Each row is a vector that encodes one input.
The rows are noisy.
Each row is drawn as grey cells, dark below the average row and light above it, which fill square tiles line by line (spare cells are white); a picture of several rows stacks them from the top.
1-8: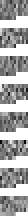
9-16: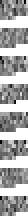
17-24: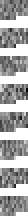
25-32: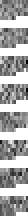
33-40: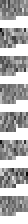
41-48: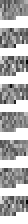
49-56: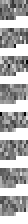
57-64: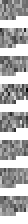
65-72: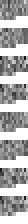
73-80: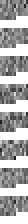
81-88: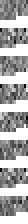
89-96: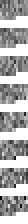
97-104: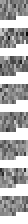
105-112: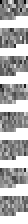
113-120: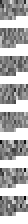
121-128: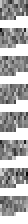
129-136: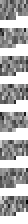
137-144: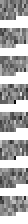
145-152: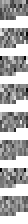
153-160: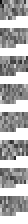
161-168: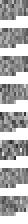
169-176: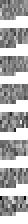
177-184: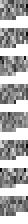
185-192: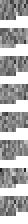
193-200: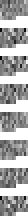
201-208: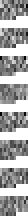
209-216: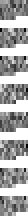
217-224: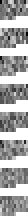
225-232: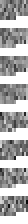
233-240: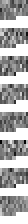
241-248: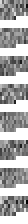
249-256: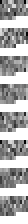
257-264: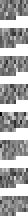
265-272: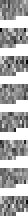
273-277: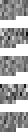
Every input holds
a point on a 9-point line.
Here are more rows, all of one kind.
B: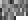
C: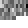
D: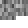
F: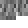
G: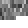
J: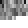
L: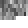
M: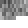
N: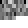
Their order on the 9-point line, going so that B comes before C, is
N, J, L, M, D, F, G, B, C.
